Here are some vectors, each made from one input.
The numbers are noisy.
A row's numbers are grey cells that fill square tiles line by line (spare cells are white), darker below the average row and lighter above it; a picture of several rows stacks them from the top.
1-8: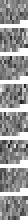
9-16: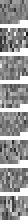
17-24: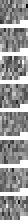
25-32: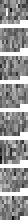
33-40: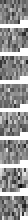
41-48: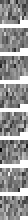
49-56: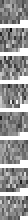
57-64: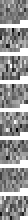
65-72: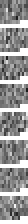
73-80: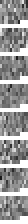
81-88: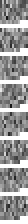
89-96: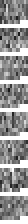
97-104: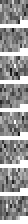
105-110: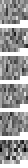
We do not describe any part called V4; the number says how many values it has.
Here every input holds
a list of up to two items, each either a point on a 3-point line and a point on a 5-point line, or a true/false value and a value of V4.
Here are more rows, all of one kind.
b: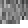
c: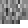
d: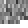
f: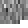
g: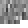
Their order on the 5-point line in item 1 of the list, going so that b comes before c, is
d, b, g, f, c.
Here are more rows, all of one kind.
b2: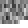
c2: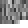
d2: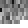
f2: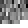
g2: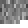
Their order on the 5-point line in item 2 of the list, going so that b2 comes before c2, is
f2, g2, d2, b2, c2.
